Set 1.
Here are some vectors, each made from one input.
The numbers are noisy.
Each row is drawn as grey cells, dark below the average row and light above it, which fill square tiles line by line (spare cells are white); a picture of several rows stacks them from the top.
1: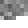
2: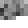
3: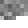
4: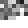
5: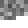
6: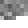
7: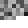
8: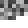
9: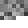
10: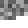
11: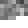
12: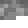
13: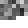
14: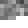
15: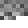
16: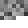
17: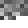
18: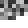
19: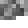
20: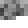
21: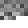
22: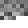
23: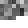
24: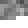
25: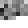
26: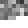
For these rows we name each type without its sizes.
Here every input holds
a point on a line.
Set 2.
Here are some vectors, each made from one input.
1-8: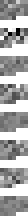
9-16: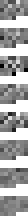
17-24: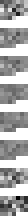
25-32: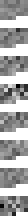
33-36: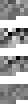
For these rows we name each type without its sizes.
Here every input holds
a node of a tree.
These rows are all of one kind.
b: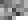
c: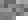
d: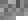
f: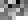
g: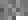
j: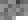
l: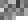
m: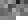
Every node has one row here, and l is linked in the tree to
d.
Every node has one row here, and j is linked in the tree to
b and m.
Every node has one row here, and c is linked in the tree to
f.
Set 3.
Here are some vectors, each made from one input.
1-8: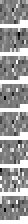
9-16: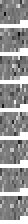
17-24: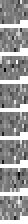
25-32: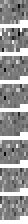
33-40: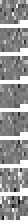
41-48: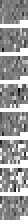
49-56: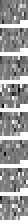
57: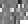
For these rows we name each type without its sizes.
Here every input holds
a node of a tree.
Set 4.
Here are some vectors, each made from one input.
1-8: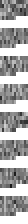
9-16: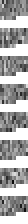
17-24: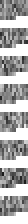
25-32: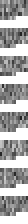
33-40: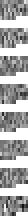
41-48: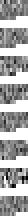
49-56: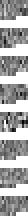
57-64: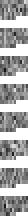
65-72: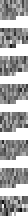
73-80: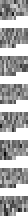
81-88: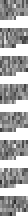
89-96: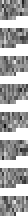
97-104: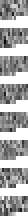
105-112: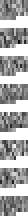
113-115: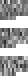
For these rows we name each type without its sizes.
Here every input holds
a point on a line.
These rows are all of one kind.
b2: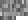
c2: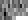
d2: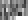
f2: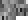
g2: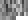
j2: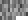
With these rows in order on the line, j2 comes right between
b2 and c2.
